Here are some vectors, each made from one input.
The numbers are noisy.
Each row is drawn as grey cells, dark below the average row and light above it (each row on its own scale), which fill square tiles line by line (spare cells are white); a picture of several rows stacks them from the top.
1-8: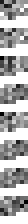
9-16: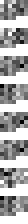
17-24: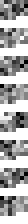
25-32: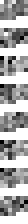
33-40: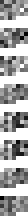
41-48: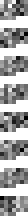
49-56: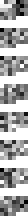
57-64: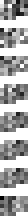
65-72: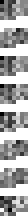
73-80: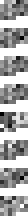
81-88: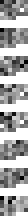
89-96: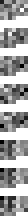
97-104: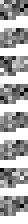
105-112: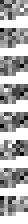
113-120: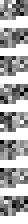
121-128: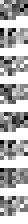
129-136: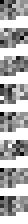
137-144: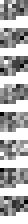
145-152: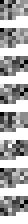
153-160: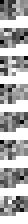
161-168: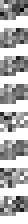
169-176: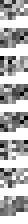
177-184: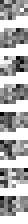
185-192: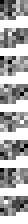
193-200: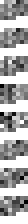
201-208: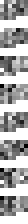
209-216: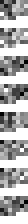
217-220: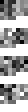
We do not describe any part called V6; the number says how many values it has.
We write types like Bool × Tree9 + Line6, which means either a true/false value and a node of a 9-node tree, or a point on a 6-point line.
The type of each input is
List2(Bool × V6).
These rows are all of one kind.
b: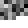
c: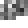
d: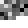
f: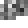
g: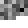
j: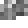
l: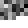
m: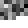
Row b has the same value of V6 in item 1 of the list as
l and m.
